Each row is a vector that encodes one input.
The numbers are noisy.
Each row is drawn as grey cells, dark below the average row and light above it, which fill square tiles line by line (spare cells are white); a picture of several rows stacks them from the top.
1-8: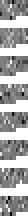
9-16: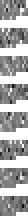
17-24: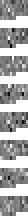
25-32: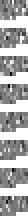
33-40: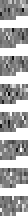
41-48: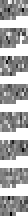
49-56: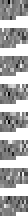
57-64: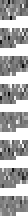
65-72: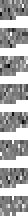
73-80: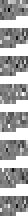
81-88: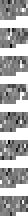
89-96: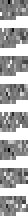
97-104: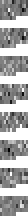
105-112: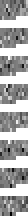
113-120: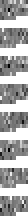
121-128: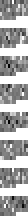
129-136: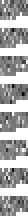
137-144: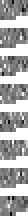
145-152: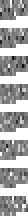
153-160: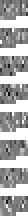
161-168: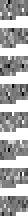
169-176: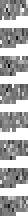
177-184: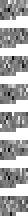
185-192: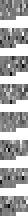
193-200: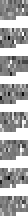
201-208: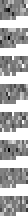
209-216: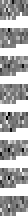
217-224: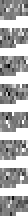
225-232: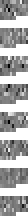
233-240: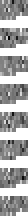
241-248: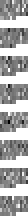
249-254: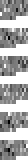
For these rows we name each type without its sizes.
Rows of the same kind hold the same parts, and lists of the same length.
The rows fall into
2 kinds.
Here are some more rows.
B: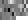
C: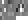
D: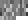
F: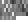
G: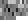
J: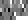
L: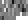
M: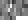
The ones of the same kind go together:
B, G, J
C, D, F, L, M

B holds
a point on a line.
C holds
a point on a line and three true/false values.
